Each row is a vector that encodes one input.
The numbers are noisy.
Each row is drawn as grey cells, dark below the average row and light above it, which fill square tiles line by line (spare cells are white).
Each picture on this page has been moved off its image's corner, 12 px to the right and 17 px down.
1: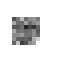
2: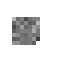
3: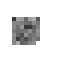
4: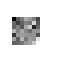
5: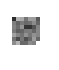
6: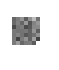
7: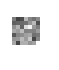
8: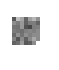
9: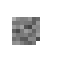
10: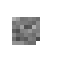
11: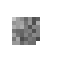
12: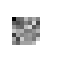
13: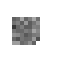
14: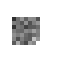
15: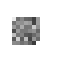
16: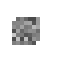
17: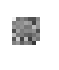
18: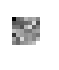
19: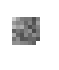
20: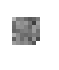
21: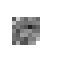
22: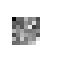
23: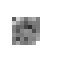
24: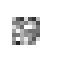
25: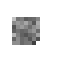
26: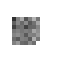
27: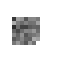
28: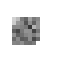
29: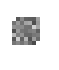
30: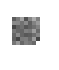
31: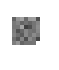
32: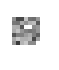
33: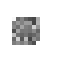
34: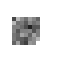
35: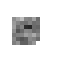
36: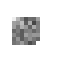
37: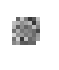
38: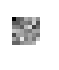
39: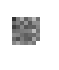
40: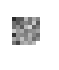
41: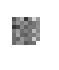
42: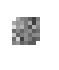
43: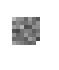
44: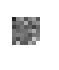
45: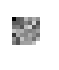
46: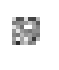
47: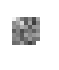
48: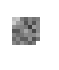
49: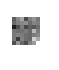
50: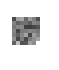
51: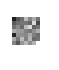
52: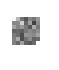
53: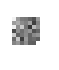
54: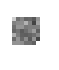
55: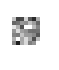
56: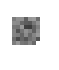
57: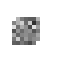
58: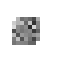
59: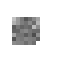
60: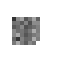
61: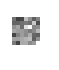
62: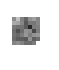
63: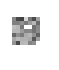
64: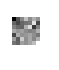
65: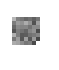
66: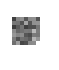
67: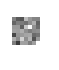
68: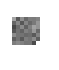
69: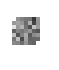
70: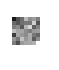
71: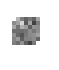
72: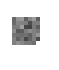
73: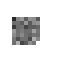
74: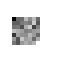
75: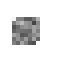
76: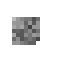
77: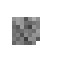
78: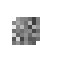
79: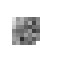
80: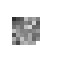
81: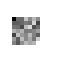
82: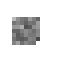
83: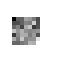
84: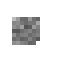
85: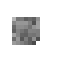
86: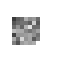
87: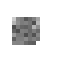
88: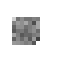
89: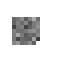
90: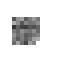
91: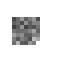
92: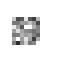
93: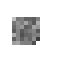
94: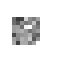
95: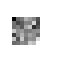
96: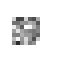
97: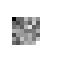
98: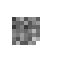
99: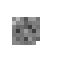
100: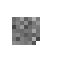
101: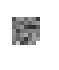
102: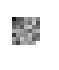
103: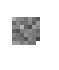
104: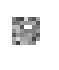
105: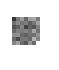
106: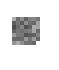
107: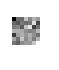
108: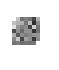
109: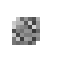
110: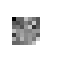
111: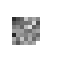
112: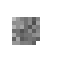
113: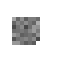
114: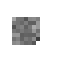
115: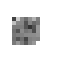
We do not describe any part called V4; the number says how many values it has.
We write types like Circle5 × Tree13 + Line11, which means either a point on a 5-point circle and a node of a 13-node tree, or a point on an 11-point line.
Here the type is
(Bool × V4 + Unit) × Line6.
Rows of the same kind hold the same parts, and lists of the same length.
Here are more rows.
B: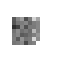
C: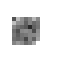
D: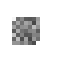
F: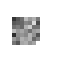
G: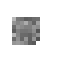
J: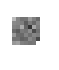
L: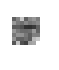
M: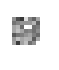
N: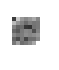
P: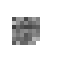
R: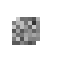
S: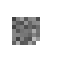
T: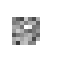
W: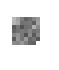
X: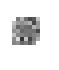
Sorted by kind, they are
B, C, D, G, J, L, N, P, R, S, W, X
F, M, T

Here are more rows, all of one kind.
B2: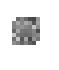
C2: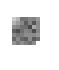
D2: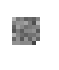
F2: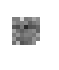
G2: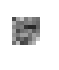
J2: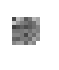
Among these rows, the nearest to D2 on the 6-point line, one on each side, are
B2 and C2.
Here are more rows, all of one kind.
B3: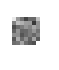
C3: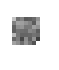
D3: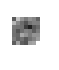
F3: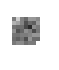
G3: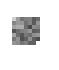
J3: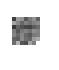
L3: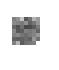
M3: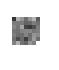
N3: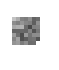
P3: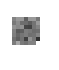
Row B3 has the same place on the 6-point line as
C3, G3 and N3.
